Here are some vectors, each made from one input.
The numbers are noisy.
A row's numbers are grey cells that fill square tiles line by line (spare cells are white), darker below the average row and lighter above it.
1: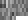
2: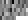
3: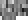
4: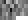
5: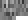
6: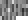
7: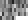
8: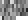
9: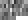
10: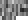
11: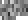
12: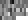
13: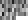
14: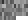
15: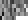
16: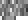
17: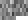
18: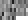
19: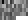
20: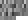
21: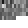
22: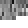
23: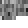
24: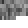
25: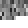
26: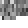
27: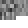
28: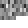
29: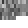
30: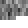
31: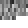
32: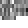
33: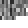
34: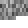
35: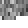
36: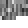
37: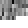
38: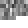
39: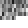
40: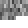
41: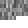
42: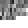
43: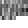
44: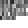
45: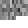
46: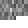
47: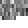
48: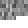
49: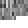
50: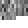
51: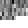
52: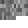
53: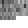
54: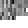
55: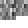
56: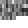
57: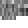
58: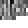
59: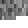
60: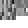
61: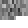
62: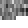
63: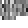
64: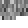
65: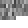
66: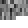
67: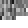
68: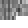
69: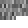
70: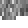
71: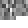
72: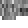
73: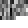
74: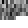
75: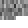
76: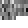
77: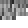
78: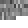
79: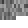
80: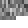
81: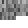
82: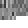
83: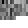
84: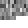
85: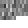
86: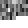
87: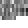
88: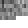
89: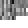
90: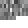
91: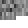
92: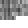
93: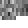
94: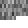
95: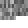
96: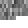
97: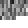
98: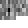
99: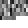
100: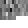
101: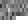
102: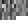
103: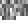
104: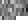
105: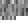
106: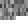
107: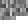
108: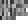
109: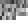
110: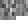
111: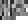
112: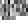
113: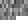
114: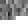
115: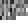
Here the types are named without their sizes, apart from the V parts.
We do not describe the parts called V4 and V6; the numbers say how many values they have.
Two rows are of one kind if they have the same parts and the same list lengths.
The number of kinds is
2.
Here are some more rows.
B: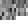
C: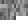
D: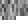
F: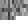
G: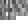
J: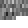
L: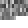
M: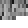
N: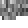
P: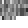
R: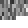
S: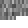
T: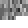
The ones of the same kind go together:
B, F, G, L, M, N, P, T
C, D, J, R, S

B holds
a label, a value of V4 and a value of V6.
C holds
three true/false values, a value of V4 and a value of V6.
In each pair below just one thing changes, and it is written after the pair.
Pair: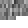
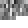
one of the three true/false values
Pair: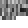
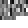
the value of V4
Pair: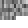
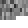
the value of V6
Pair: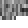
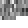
the value of V6
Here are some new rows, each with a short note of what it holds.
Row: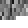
a label, a value of V4 and a value of V6
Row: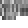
three true/false values, a value of V4 and a value of V6
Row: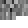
a label, a value of V4 and a value of V6
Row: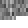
a label, a value of V4 and a value of V6
